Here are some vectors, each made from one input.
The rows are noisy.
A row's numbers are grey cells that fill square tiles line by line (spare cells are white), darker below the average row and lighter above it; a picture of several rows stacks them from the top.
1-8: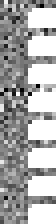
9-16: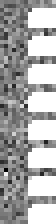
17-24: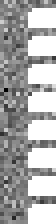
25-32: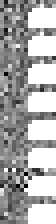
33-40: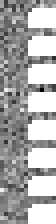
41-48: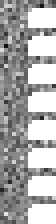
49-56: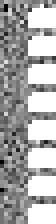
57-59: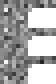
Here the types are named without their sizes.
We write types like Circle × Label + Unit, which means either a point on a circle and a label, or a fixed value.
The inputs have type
Bool × Bool × Bool × Bool.
